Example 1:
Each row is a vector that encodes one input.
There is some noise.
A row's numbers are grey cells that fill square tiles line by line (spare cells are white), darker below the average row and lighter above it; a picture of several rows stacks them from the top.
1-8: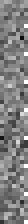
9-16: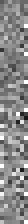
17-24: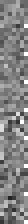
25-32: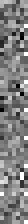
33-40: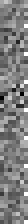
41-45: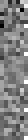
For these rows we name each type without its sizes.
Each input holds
a point on a line.
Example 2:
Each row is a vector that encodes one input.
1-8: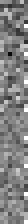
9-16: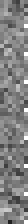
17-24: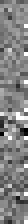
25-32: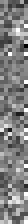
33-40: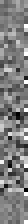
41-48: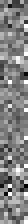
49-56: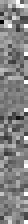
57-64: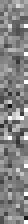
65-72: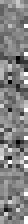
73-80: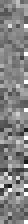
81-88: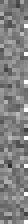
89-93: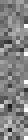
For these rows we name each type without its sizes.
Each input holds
a point on a line.
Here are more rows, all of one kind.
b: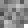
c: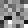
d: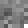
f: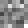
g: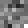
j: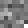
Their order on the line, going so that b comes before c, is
f, b, j, g, d, c.
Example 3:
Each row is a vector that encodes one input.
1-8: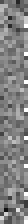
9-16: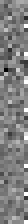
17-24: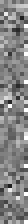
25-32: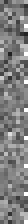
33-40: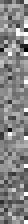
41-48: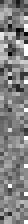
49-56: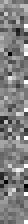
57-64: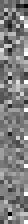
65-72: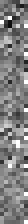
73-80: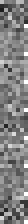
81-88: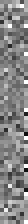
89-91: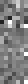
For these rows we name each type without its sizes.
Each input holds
a point on a circle.
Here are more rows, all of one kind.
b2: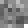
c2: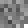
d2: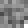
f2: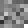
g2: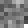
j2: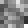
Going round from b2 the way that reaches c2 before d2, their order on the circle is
b2, c2, f2, d2, g2, j2.
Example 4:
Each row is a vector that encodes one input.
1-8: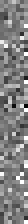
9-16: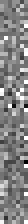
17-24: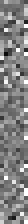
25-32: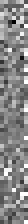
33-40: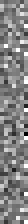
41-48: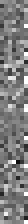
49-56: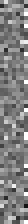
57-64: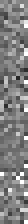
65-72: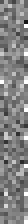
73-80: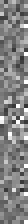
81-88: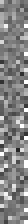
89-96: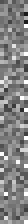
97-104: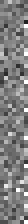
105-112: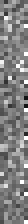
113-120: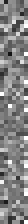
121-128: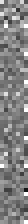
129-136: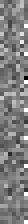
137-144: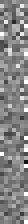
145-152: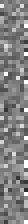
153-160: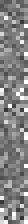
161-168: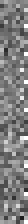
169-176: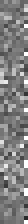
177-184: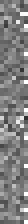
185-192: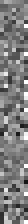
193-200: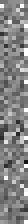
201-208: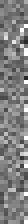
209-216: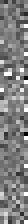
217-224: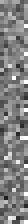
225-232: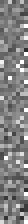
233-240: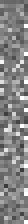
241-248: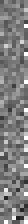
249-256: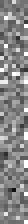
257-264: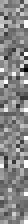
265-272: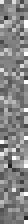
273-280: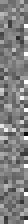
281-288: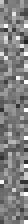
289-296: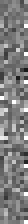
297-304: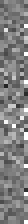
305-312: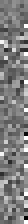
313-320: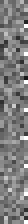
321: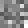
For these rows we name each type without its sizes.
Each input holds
a point on a circle.
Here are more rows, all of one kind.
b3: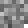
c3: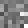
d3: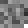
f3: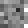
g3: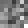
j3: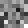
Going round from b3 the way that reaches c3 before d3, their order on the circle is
b3, c3, d3, f3, j3, g3.
